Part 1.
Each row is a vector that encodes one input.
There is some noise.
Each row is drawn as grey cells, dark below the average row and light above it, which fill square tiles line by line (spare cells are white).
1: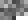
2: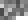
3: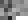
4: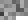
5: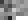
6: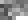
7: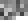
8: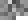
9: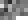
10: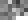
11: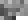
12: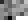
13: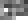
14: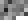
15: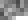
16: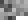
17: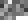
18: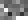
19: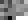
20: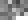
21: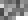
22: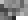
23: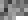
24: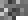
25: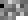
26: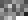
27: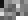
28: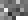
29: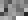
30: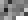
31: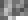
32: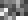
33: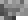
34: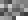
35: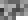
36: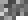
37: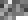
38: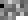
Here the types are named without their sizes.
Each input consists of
a label, together with either a fixed value, or three true/false values.
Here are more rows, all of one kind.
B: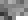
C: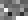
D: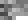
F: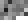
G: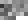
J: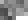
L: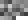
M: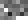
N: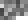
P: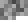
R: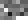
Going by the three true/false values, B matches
C, M and R.
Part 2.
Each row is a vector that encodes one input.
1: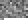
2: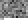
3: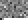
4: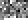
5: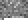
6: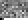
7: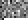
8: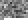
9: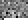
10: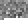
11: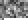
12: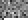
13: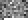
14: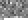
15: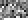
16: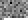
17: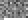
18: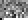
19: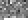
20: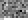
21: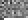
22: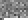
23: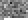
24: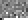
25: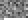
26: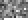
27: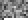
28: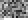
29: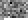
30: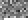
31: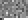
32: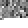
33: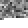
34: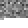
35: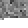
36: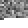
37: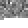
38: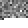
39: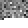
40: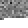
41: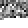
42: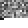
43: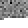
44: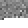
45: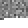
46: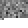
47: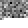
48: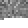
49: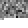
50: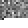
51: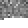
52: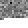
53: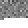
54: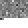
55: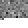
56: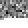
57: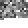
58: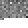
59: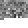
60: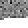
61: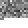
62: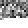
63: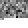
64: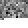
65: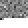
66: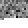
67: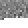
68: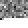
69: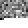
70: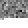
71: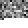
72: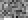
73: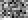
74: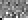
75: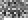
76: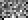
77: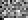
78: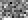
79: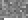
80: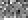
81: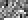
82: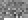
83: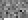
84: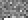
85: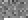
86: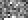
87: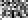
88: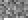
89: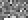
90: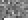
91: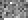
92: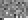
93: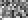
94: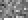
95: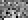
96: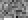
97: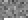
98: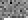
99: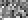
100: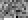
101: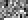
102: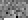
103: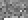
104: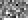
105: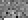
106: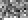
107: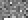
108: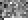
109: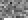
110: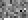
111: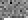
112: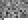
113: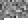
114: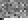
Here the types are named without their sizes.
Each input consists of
a list of points on a line.
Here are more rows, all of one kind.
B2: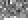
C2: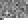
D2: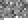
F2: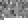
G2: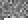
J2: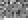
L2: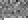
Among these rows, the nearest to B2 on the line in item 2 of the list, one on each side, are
D2 and J2.
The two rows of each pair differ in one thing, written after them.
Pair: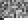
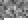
the place on the line in item 1 of the list
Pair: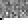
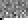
the place on the line in item 2 of the list
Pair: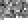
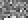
the place on the line in item 1 of the list
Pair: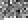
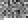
the place on the line in item 2 of the list
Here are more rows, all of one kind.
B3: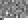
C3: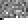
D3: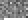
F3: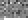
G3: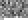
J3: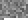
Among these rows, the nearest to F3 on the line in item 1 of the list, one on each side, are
D3 and G3.
